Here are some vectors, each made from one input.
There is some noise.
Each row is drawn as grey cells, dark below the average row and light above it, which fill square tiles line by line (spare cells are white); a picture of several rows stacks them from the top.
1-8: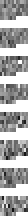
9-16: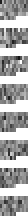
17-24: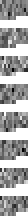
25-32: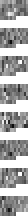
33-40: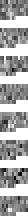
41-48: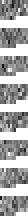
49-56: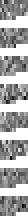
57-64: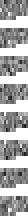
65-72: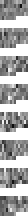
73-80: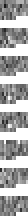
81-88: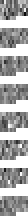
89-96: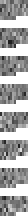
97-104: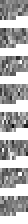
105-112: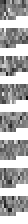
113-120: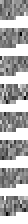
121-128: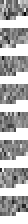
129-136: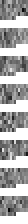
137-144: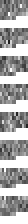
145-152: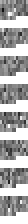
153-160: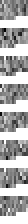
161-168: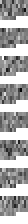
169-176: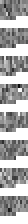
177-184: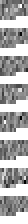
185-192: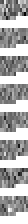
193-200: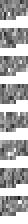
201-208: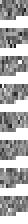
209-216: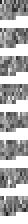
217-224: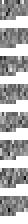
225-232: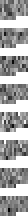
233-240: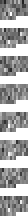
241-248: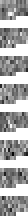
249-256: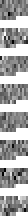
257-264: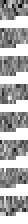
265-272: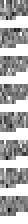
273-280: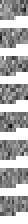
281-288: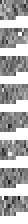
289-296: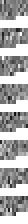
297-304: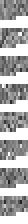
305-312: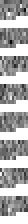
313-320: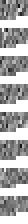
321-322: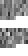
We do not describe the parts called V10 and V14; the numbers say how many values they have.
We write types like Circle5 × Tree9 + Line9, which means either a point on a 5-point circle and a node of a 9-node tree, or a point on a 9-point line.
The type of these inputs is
Line6 + (Line8 + V14) × V10.
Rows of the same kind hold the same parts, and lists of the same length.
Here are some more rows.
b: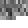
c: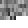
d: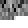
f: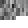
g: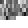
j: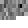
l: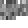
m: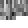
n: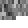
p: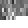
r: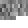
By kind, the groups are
b, j, n, r
c, d, f, p
g, l, m

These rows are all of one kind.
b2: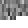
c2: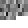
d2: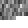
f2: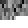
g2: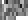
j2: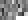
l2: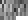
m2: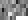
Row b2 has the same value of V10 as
d2 and l2.
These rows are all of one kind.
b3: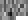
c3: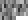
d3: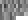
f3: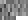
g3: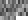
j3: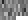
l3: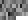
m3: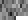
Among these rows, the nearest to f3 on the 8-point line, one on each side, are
b3 and d3.
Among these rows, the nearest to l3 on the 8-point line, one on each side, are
j3 and m3.
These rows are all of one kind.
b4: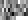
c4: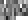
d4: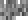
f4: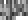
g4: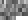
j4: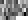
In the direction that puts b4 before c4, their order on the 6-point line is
b4, j4, c4, g4, d4, f4.
